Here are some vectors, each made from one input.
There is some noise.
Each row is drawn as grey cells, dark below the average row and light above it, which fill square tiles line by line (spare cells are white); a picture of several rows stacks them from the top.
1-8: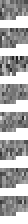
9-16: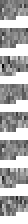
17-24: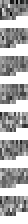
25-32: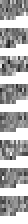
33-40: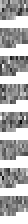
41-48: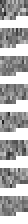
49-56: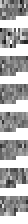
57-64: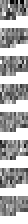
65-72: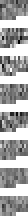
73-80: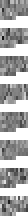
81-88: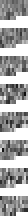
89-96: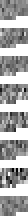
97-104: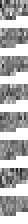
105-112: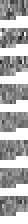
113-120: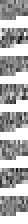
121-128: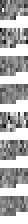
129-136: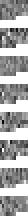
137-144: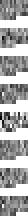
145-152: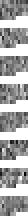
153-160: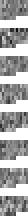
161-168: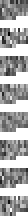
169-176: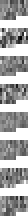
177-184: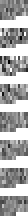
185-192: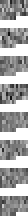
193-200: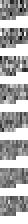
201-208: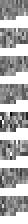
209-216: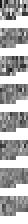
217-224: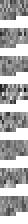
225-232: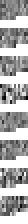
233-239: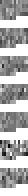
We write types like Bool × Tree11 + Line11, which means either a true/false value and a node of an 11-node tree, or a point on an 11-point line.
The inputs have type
Line8 + Line11.
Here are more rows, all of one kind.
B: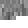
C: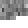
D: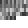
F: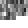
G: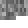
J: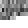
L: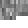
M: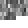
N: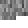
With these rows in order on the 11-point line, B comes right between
C and J.
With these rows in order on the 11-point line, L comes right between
F and M.
